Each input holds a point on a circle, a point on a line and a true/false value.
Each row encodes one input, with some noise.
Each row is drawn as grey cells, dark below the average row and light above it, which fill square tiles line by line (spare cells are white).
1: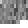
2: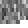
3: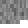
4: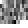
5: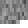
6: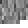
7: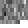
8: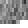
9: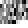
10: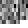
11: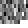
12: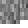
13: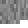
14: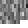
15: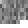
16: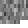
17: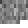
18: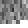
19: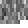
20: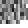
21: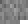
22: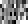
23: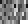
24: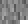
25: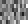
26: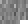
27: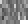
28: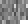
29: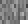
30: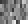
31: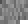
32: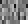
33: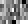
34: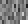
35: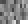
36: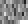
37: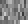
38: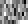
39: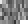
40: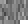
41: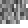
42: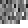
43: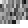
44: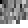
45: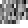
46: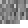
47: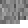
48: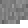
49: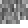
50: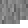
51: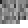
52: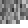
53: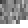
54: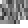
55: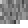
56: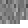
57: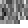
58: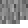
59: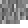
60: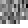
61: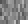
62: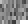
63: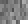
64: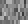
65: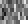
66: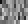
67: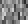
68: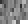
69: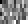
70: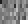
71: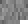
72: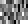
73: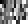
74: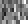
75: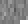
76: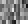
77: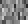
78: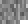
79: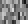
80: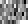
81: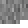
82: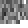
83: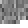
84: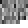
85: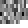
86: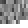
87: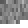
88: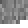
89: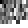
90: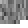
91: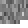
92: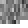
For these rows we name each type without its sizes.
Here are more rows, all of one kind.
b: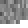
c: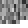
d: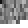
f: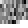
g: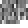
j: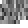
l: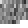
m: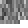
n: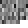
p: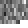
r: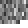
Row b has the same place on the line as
c and f.
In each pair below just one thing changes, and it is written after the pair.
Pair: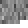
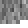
the place on the circle
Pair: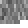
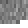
the place on the line
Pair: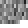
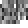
the place on the circle
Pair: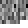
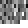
the place on the circle
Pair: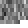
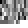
the place on the circle
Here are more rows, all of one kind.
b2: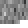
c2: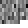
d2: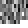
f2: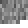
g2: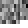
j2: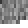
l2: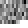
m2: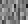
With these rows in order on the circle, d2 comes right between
g2 and l2.
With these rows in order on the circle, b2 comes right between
c2 and f2.
